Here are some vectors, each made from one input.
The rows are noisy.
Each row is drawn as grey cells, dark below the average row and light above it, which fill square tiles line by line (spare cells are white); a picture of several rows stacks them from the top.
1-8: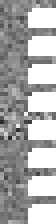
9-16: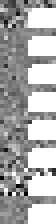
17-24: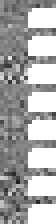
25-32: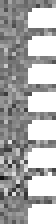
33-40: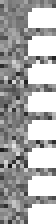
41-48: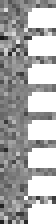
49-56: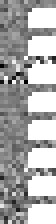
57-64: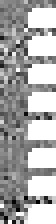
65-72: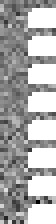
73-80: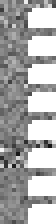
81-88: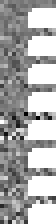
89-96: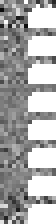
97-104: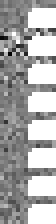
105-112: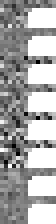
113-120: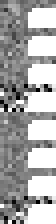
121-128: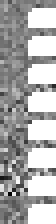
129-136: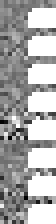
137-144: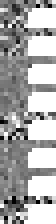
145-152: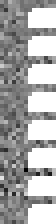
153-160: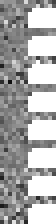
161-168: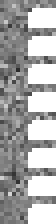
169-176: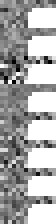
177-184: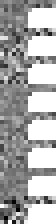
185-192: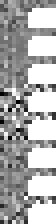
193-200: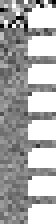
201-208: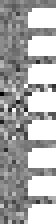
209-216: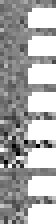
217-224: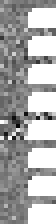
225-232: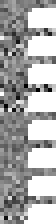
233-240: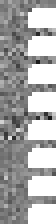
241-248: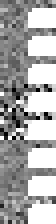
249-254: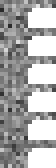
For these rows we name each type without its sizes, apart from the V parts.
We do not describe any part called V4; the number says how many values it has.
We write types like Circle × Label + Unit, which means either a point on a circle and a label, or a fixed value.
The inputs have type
List(Line × (Line + V4)).
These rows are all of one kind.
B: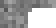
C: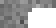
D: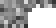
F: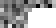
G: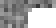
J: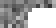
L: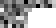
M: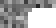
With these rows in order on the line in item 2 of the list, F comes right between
D and G.
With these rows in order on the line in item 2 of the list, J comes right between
D and M.
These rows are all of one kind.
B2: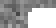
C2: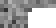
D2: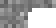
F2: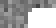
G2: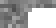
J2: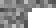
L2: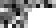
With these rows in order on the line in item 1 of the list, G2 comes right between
B2 and L2.
